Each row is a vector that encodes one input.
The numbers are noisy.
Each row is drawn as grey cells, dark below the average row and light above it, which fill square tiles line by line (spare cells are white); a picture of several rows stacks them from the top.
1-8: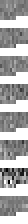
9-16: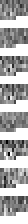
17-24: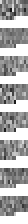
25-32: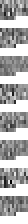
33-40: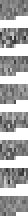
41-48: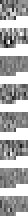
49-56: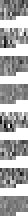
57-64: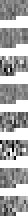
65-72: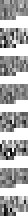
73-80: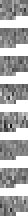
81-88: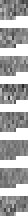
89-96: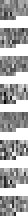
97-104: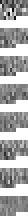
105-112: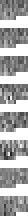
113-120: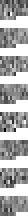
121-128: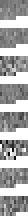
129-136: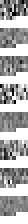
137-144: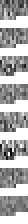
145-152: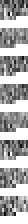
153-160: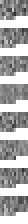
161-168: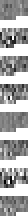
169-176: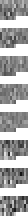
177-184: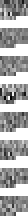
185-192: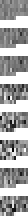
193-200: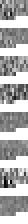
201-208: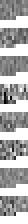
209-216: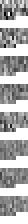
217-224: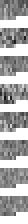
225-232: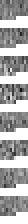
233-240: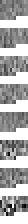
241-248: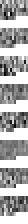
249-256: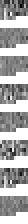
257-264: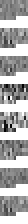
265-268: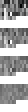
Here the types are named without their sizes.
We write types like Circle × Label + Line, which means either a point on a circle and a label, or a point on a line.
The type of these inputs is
Bool × Circle × (Label + Line).
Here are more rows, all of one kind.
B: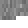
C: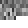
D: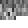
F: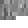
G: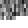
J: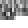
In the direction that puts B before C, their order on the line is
B, C, J, F, D, G.
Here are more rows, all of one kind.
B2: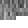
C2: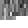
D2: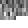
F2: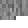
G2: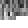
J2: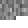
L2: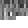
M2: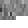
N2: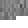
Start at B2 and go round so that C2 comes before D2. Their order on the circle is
B2, N2, C2, J2, F2, D2, G2, L2, M2.
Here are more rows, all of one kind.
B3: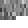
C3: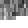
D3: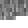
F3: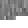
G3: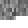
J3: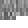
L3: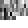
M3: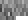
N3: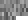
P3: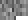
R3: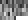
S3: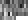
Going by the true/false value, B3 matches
G3 and N3.
